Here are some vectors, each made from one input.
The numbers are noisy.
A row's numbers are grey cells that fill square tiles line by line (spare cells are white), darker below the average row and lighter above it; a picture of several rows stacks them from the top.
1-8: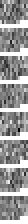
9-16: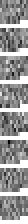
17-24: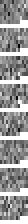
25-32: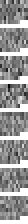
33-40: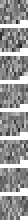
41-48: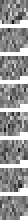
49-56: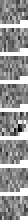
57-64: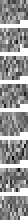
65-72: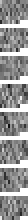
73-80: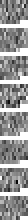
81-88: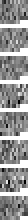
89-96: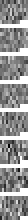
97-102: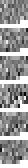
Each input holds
either a point on a 5-point line, or a point on each of two 8-point lines, or three true/false values.
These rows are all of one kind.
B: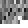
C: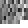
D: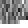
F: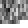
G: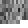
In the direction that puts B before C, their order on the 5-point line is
D, G, B, C, F.
